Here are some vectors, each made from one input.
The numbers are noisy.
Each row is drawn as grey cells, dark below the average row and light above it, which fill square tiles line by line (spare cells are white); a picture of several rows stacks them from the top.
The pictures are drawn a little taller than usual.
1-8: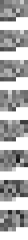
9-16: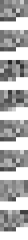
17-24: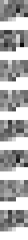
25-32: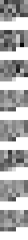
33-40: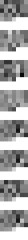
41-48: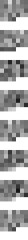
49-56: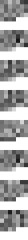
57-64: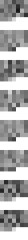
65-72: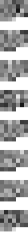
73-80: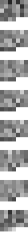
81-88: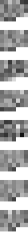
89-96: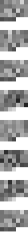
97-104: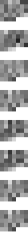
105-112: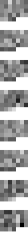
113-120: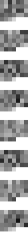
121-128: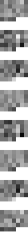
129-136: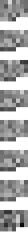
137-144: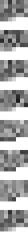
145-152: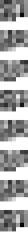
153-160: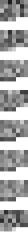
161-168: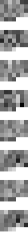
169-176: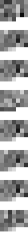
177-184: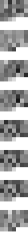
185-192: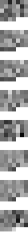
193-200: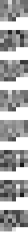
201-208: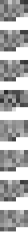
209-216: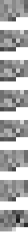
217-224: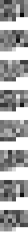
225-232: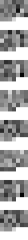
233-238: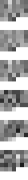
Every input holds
either a point on a 5-point line, or a point on a 7-point line.
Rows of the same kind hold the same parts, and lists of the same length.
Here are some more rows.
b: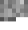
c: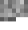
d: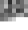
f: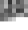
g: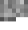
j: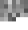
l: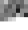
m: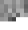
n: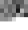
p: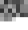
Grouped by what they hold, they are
b, c, g, j, m
d, f, l, n, p

